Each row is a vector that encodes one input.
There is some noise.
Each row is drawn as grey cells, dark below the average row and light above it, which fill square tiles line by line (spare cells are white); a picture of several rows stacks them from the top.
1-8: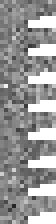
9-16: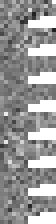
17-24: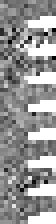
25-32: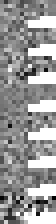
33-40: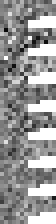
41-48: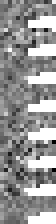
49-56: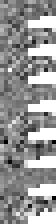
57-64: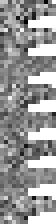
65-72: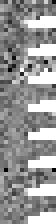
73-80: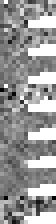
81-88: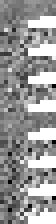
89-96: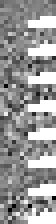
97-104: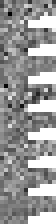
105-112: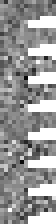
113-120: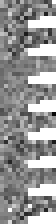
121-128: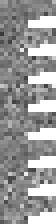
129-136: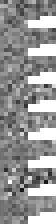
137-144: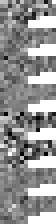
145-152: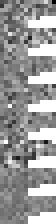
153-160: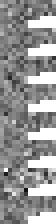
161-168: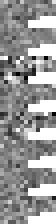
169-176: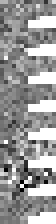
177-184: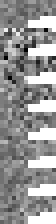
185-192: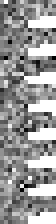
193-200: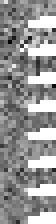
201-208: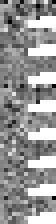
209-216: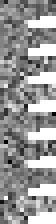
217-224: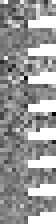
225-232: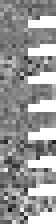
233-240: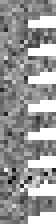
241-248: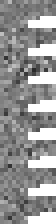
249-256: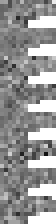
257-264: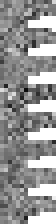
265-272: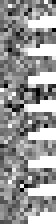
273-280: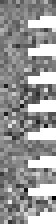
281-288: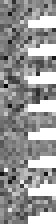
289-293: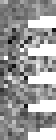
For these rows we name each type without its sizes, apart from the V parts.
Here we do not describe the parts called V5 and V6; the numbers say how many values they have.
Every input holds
either a label and a node of a tree, or four true/false values and a value of V6, or a value of V5.
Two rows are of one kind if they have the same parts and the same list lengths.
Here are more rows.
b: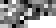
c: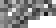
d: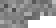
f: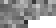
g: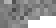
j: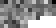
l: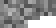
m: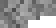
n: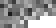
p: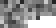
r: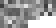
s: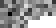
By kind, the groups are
b, r
c, d, f, g, j, l, m, p, s
n

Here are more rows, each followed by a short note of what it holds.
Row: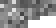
a label and a node of a tree
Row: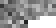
four true/false values and a value of V6
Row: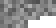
a label and a node of a tree
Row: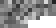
four true/false values and a value of V6
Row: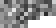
a label and a node of a tree
